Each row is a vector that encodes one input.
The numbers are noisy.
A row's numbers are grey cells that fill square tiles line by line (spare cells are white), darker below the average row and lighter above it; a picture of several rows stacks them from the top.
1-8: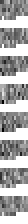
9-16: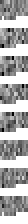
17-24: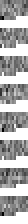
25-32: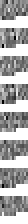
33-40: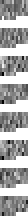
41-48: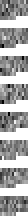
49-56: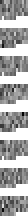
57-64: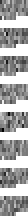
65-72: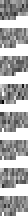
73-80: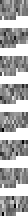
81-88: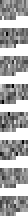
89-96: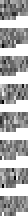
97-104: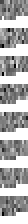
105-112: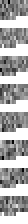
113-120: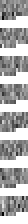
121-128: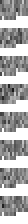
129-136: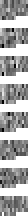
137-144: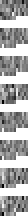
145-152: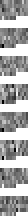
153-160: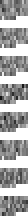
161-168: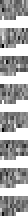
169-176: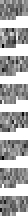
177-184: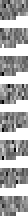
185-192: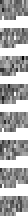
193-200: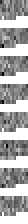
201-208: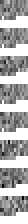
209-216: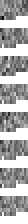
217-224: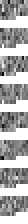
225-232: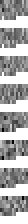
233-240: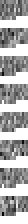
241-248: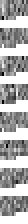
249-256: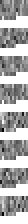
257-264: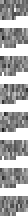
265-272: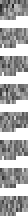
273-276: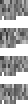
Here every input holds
either a point on a 6-point circle, or a point on an 8-point circle, or a fixed value, or three labels (each one of 10).
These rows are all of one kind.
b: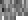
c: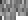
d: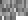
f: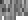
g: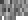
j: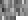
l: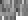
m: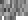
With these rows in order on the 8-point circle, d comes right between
c and m.
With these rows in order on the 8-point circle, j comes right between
b and l.
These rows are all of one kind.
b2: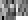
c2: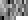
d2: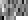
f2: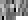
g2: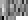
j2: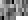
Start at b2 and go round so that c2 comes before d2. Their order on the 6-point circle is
b2, j2, c2, d2, g2, f2.
